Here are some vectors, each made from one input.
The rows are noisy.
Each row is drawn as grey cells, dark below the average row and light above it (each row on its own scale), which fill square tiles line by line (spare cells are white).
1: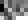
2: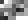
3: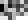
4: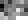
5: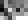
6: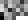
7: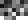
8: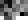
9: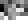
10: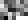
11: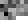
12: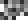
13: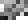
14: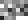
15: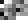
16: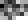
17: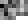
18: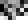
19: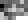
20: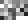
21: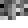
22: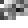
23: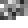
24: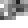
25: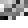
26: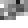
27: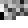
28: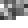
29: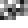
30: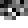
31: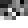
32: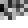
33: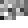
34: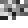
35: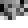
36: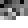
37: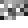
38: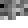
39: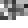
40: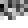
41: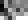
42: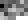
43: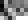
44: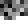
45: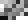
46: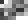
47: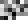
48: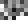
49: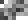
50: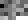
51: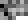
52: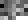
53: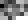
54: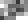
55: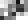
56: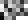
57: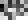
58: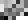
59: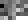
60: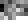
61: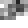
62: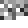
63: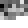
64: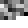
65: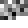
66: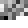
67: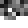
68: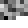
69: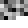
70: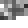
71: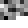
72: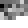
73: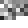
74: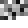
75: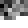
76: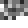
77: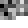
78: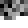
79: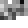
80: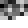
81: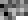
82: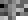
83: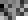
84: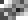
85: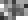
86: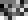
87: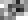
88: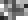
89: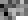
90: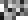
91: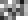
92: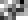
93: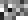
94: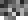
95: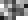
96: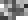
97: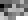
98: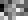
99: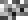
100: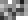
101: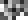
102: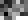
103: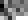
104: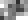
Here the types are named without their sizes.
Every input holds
a label and a true/false value.
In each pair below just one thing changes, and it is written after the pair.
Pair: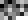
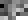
the label
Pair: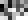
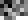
the label
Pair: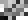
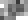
the label
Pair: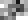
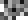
the label
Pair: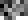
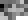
the label
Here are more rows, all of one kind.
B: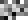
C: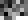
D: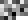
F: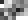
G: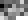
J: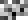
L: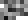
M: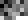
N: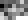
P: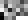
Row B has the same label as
D, G, J and N.
